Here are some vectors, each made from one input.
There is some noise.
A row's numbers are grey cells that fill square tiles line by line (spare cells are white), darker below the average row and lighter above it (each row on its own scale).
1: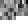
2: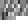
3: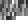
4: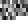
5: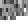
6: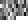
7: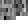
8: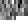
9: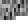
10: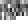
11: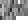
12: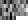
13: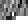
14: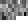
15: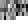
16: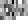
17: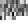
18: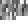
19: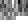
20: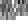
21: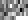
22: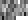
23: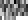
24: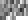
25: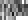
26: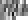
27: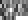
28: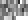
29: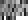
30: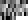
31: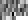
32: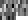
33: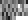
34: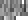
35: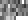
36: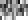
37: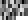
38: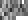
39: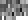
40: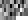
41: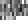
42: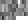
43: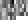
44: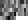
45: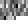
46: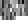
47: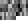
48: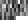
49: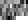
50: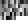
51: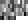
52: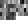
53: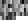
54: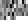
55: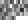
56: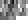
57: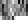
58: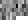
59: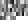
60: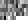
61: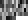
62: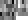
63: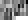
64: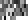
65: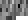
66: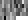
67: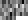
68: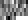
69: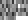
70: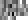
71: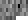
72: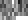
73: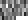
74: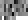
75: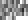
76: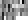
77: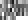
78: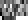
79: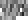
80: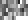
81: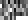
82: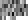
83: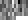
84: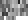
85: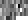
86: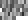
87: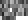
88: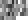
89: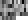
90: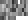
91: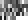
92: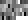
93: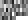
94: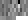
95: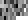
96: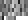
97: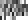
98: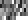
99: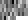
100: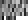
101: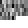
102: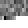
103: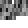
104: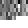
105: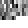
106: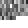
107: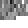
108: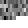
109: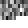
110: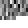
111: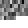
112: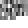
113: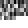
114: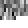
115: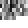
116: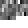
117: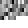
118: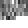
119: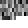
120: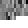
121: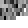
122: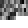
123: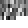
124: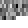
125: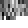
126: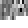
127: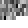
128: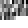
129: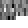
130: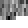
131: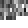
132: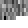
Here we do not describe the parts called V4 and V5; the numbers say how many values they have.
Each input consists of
a node of a 7-node tree, four true/false values, a value of V4 and a value of V5.
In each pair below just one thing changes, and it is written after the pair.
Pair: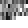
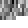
the value of V5
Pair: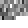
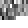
the value of V5
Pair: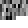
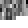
the value of V5
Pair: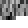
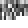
the value of V5
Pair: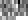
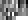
the value of V4
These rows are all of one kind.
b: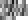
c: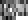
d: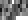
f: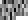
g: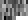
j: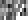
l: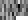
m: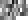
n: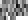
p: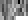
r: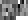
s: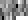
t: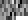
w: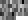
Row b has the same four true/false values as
n, s and w.
